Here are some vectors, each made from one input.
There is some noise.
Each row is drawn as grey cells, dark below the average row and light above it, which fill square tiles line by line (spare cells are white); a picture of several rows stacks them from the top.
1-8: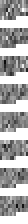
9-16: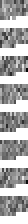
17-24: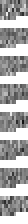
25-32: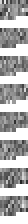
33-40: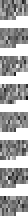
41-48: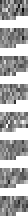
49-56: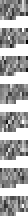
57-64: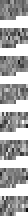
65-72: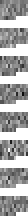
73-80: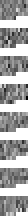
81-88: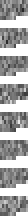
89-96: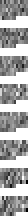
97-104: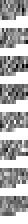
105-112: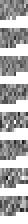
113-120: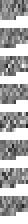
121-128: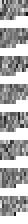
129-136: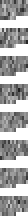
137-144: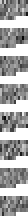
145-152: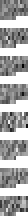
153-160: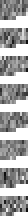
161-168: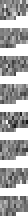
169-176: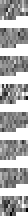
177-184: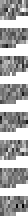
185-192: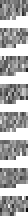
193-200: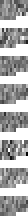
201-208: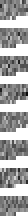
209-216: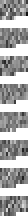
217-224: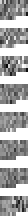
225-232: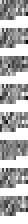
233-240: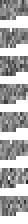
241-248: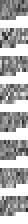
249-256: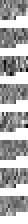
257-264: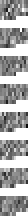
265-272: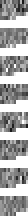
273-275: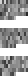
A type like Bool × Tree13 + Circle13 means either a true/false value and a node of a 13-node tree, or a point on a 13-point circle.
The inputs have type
Label6 + Label10 × Label10.
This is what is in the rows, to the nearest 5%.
About 30% of them hold one of 6 labels. The rest hold two labels (each one of 10).
